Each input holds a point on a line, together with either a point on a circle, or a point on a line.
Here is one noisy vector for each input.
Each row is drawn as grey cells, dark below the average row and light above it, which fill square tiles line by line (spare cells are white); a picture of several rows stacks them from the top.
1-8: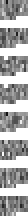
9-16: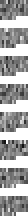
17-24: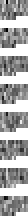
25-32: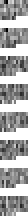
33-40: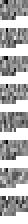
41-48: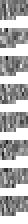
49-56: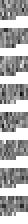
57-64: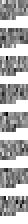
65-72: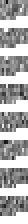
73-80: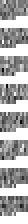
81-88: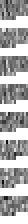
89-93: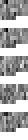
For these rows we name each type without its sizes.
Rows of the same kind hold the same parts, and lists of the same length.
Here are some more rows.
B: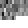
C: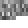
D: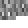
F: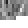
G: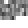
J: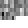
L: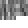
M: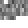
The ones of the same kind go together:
B, F, G, J, M
C, D, L

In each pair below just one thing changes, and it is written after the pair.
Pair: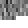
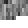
the place on the circle
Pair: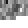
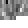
the place on the line
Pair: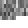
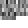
the place on the circle
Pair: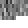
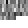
the place on the circle
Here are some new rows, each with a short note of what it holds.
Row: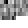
a point on a circle and a point on a line
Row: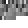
a point on each of two lines
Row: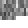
a point on a circle and a point on a line
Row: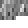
a point on a circle and a point on a line
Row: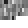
a point on a circle and a point on a line
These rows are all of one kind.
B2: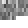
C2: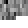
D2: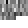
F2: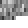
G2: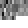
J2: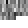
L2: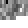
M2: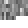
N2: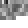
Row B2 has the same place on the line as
F2 and N2.
